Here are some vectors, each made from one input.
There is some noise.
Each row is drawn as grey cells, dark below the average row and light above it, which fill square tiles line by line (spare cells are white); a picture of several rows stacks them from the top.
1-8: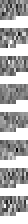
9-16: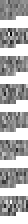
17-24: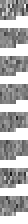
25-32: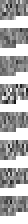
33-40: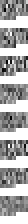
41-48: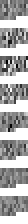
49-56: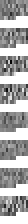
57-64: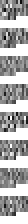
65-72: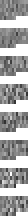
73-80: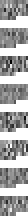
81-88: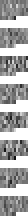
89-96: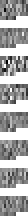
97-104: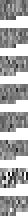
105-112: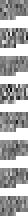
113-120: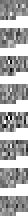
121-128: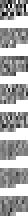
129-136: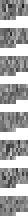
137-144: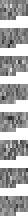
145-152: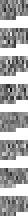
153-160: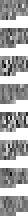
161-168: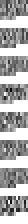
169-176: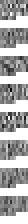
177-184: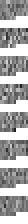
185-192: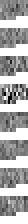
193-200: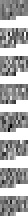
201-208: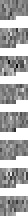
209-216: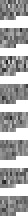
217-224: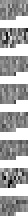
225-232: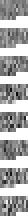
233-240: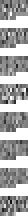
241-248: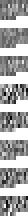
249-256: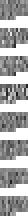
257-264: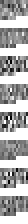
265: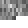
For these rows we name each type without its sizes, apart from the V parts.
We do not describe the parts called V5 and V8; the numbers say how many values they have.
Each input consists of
a true/false value and a value of V8, together with either a node of a tree, or a value of V5.
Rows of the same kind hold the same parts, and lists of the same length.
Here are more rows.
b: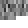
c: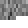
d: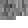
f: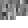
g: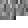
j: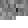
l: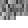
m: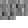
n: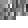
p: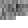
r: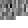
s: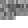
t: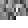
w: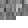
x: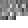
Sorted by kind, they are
b, d, g, j, l, r, t, w, x
c, f, m, n, p, s

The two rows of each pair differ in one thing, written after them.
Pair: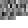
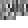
the true/false value
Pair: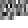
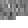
the true/false value
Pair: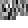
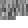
the node of the tree
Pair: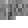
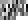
the true/false value
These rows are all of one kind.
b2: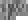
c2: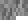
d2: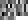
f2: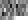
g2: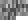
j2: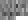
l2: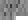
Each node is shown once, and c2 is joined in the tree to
d2.
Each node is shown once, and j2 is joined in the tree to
b2 and l2.
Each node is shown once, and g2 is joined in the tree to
b2 and f2.
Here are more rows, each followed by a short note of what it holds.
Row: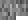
a true/false value, a value of V5 and a value of V8
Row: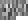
a node of a tree, a true/false value and a value of V8
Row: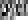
a node of a tree, a true/false value and a value of V8
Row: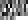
a true/false value, a value of V5 and a value of V8
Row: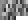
a true/false value, a value of V5 and a value of V8
